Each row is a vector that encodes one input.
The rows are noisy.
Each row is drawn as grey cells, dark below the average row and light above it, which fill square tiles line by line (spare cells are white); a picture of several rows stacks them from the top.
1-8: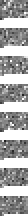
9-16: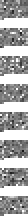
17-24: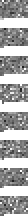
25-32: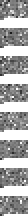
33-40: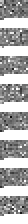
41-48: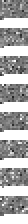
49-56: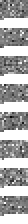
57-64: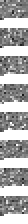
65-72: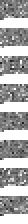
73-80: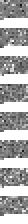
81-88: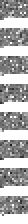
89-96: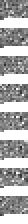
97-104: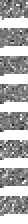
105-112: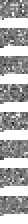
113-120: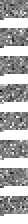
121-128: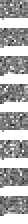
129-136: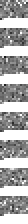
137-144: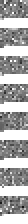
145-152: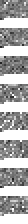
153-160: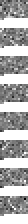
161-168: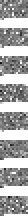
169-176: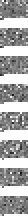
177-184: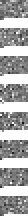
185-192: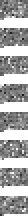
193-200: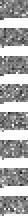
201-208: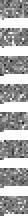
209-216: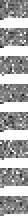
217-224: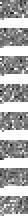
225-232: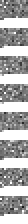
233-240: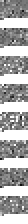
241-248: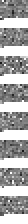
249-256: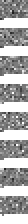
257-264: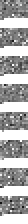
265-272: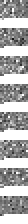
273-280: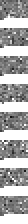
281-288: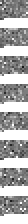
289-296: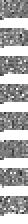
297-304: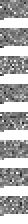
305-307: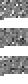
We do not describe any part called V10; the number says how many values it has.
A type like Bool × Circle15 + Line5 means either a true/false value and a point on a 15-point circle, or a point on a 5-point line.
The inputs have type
(Label5 + Tree13) × V10 + Line14.
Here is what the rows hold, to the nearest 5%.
About 35% of them hold a point on a 14-point line. The rest hold a value of V10, together with either one of 5 labels, or a node of a 13-node tree.
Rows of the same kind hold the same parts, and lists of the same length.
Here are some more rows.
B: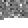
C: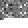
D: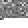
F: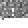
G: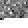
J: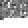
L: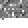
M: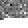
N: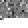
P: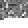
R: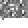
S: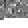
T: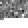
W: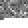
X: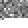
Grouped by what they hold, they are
B, D, G, N, S
C, J, M, P, T, W
F, L, R, X

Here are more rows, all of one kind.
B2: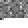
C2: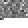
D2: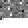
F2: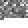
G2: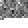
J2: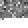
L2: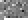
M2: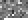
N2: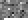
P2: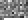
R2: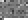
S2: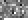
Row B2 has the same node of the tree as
C2, D2, L2 and P2.
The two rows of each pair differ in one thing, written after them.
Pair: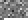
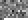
the node of the tree
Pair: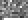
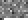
the node of the tree
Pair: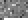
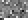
the node of the tree
